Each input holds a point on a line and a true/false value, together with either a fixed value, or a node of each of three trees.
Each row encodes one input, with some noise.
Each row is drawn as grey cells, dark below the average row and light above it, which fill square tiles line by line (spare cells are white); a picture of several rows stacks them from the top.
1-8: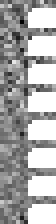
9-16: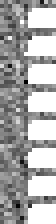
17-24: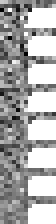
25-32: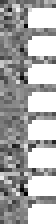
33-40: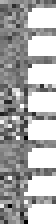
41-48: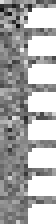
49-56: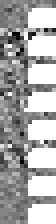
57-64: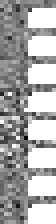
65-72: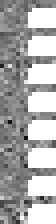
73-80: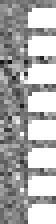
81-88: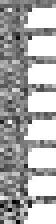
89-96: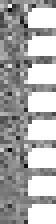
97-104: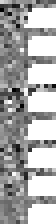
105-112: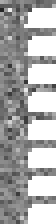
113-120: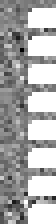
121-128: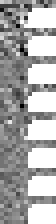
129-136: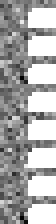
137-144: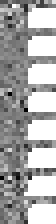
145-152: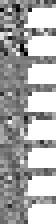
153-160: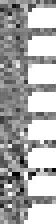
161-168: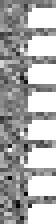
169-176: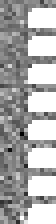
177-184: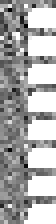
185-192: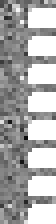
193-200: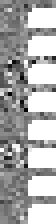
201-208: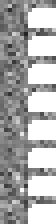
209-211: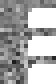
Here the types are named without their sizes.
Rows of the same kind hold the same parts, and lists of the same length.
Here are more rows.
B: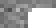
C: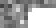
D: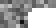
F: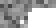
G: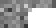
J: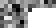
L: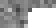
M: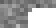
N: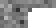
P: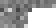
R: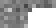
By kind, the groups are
B, C, D, F, G, L, M, P
J, N, R

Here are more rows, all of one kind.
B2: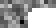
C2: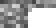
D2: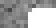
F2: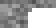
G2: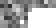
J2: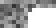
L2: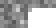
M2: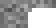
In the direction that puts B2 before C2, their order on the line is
J2, D2, B2, G2, F2, C2, L2, M2.
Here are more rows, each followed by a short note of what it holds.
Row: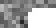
a point on a line and a true/false value
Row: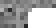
a point on a line and a true/false value
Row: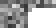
a point on a line and a true/false value
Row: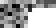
a point on a line and a true/false value
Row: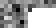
a point on a line and a true/false value
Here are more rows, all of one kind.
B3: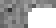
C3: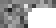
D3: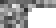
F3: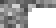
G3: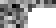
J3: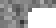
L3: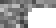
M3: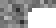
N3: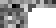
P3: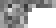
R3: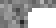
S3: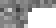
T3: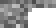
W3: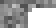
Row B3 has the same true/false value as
C3, G3 and N3.
